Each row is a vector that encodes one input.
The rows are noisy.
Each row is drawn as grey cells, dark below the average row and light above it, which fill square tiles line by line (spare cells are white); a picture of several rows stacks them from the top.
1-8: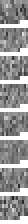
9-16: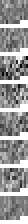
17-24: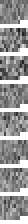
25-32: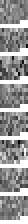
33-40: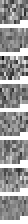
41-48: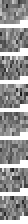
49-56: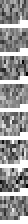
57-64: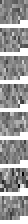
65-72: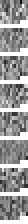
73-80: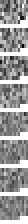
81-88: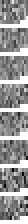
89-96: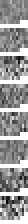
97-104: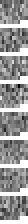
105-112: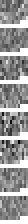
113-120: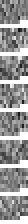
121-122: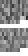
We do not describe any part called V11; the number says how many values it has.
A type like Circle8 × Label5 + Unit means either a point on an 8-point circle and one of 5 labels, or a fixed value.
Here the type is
(Bool × Bool × Bool + Line7) × V11.
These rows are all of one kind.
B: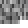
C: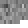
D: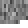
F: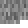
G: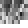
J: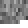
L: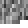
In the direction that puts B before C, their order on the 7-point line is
G, L, D, J, B, F, C.
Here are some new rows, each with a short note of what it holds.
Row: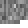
three true/false values and a value of V11
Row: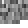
a point on a 7-point line and a value of V11
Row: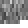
three true/false values and a value of V11
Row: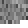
a point on a 7-point line and a value of V11
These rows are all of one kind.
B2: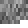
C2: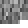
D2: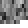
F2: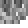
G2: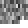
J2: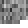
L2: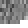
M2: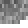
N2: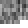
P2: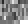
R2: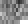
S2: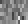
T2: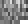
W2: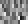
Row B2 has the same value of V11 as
N2, P2 and S2.
